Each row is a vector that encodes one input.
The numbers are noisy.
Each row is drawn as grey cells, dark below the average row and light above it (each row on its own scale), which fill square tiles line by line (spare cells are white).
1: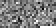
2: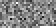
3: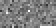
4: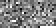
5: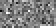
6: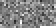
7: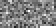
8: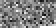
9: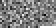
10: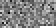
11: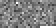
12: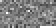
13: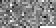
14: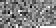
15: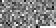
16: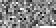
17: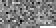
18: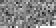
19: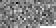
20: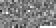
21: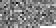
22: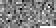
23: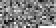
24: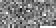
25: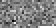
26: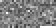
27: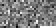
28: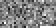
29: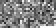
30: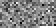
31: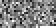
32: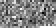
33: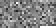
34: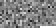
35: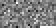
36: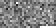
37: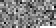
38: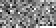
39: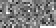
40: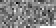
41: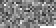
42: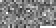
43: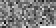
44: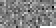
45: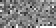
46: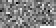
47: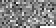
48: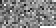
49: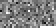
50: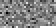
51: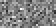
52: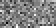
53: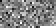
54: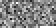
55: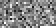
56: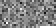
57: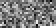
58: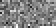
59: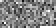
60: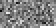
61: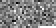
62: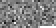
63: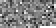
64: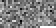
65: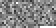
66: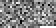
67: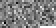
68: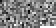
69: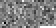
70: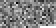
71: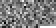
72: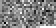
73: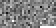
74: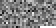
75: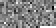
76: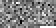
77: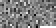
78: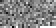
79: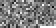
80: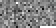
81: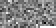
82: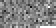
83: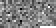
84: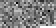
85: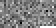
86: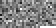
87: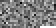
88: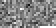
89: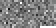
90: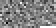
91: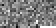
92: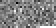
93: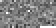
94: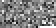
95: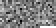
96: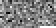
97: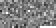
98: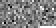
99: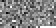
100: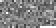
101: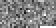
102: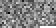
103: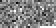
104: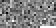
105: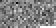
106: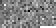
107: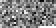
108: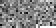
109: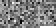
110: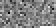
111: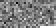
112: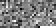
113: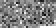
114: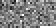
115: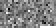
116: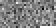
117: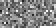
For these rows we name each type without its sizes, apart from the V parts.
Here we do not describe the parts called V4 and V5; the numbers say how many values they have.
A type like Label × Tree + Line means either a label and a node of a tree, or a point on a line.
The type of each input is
Line × (Line + V5) + V4.
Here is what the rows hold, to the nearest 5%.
About 80% of them hold a point on a line, together with either a point on a line, or a value of V5. The rest hold a value of V4.
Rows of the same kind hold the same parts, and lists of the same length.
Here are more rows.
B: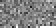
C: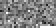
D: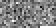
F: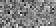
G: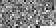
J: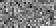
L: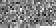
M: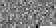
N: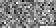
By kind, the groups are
B, F, J, L, N
C
D, G, M

